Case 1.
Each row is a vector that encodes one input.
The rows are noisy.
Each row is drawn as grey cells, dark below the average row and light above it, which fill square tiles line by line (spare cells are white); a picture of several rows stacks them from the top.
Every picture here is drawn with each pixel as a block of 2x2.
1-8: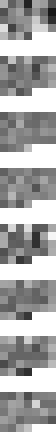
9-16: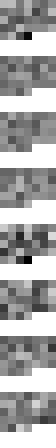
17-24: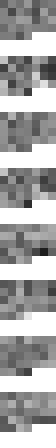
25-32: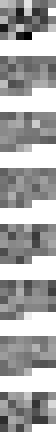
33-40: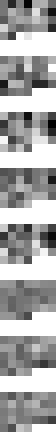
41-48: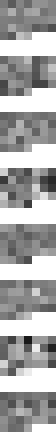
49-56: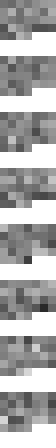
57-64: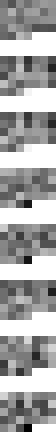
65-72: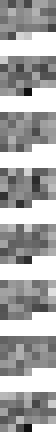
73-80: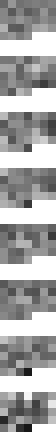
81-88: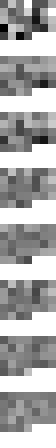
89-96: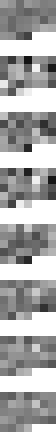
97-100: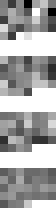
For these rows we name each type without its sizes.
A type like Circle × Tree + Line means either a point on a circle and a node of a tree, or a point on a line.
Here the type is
Line.
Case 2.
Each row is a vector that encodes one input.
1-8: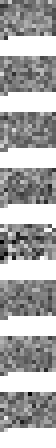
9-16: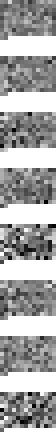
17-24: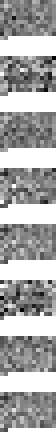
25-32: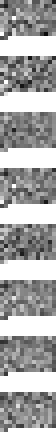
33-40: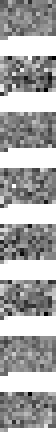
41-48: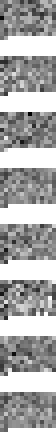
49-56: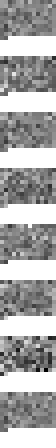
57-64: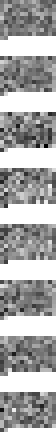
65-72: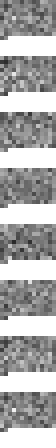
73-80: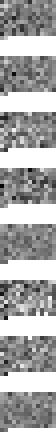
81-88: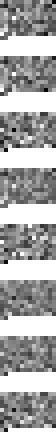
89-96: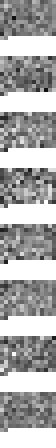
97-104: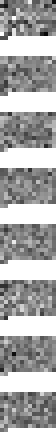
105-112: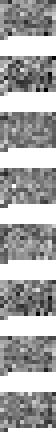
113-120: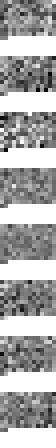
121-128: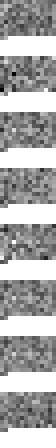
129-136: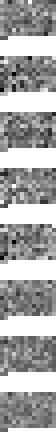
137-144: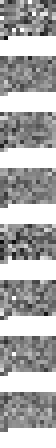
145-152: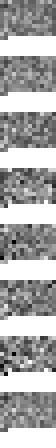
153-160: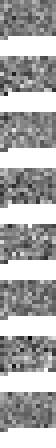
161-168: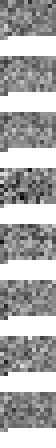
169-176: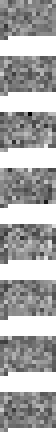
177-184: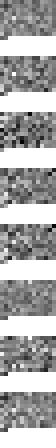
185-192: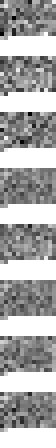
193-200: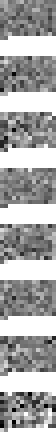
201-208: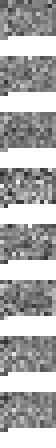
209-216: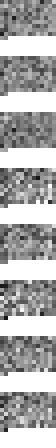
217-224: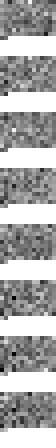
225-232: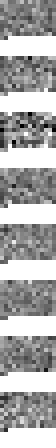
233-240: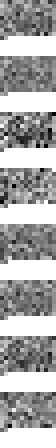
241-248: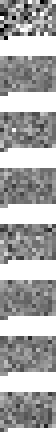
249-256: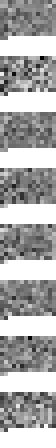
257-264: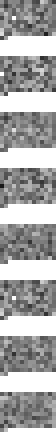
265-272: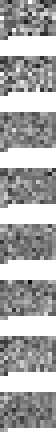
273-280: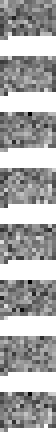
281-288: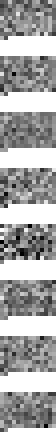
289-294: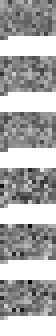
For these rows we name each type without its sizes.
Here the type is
Bool × Bool × Bool.
